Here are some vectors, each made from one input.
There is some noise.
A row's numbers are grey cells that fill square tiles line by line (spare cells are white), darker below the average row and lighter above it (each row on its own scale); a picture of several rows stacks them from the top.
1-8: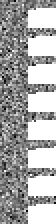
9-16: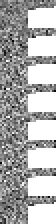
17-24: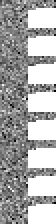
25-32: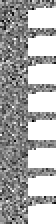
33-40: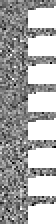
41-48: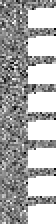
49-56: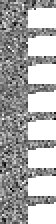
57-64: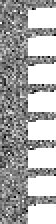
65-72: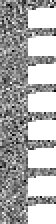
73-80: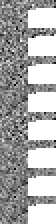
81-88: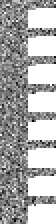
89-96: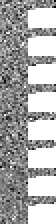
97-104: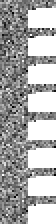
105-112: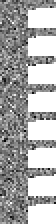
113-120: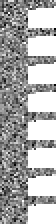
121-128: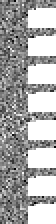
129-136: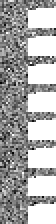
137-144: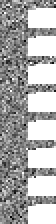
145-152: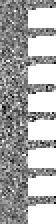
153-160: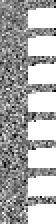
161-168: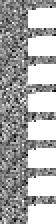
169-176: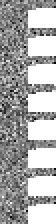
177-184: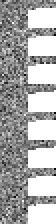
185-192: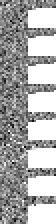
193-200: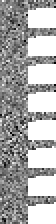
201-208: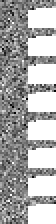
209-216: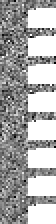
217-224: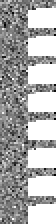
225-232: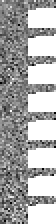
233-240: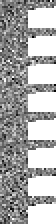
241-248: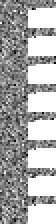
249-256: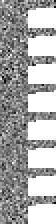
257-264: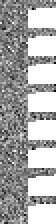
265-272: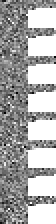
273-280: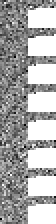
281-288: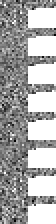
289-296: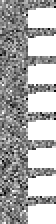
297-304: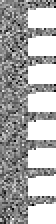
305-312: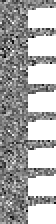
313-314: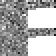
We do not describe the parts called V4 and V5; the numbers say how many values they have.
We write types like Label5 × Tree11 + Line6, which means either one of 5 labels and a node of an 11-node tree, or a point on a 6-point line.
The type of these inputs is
(Circle8 + V4) × (Line9 + V5) + List3(Line11).
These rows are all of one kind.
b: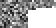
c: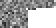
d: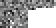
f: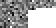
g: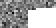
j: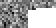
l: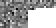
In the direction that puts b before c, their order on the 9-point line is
l, d, f, b, c, j, g.
